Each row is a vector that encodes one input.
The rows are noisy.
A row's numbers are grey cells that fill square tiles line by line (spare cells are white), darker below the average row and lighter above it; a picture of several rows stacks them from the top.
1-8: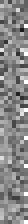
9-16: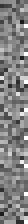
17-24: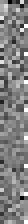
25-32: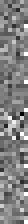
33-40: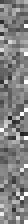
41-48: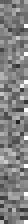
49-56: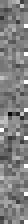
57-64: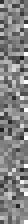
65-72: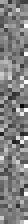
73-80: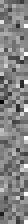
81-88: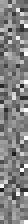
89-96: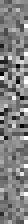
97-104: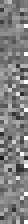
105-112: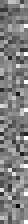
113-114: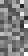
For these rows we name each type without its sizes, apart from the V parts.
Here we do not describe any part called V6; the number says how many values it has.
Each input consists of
a label, together with either a point on a line, or a value of V6.
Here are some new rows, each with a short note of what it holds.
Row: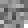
a label and a value of V6
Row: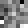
a label and a value of V6
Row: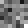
a label and a point on a line
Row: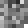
a label and a value of V6
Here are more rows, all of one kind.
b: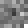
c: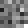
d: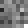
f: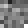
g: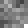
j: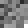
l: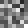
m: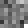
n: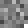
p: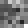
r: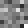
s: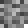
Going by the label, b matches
l and p.
